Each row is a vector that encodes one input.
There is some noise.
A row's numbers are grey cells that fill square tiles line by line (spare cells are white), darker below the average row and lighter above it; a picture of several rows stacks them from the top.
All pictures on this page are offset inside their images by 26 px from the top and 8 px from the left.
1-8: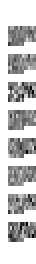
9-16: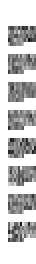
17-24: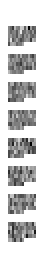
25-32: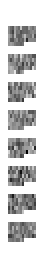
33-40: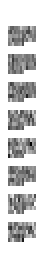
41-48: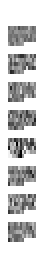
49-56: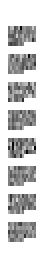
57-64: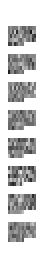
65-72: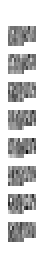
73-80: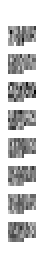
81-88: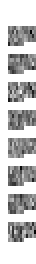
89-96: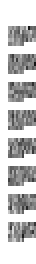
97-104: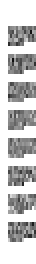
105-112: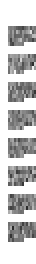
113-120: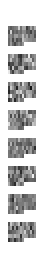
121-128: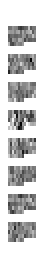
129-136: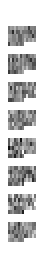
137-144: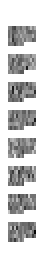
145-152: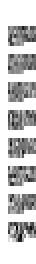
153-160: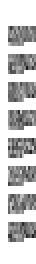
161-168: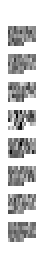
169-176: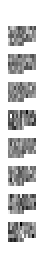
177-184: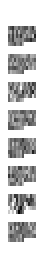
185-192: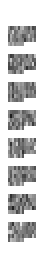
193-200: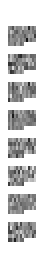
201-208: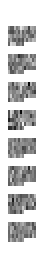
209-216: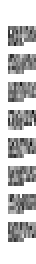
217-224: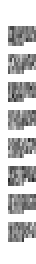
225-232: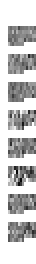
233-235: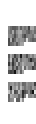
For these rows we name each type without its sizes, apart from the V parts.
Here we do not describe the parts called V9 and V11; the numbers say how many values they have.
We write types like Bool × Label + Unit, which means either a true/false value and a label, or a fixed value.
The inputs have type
Line × Line × (Tree × V9 × V11 + Unit) + Unit.
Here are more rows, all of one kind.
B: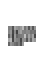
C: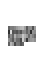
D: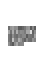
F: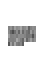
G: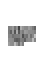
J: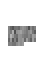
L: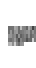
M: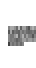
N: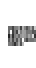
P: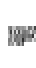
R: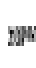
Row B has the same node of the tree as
D and G.
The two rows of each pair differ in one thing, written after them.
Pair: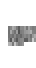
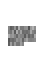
the place on one of the two lines
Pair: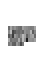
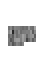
the node of the tree
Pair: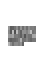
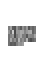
the value of V11
